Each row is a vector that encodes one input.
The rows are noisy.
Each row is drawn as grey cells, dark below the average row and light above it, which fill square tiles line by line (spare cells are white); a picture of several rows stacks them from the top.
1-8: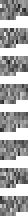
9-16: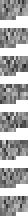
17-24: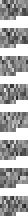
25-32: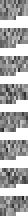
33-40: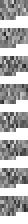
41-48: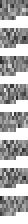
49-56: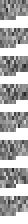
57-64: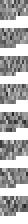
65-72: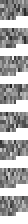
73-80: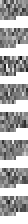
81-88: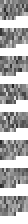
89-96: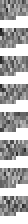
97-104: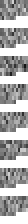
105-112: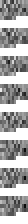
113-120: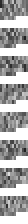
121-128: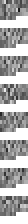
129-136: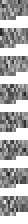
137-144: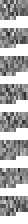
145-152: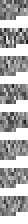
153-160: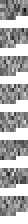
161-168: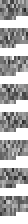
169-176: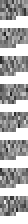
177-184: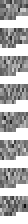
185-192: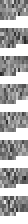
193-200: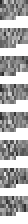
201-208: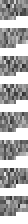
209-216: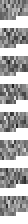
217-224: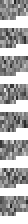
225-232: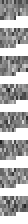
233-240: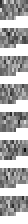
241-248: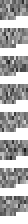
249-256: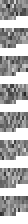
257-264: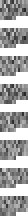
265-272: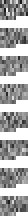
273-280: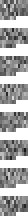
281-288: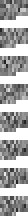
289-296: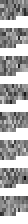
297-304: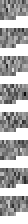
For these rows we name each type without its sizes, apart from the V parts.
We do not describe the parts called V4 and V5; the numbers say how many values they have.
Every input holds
either a fixed value, or two labels, or a value of V4 and a value of V5.
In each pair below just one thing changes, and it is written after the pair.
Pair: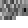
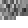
the value of V4
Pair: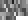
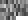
the value of V4
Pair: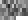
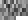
the value of V5
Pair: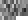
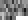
the value of V4
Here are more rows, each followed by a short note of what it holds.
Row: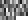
a fixed value
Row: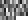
a fixed value
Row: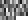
a fixed value
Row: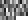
a fixed value
